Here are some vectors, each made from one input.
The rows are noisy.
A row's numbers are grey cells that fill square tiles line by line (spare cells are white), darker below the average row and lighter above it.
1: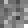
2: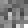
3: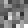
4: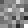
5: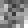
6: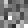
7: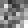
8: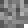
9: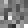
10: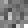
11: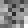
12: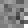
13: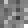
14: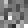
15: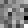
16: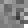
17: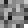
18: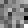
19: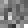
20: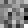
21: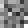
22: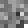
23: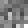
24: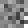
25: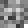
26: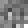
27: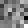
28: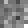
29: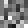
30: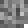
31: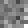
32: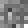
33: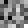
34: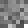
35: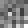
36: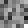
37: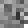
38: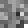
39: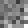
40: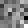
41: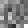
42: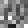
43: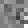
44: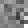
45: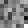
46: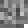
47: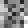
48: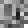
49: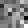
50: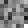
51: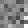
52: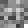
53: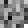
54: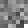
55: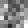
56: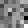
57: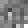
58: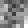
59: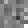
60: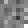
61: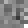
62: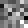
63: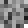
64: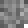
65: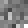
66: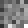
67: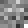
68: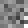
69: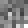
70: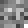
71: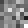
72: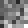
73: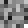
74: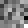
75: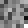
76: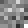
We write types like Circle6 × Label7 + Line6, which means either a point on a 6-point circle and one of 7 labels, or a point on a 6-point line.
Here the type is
Line6.
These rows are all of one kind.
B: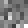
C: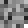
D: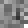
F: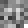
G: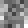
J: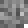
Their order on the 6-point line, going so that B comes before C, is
G, B, D, J, F, C.
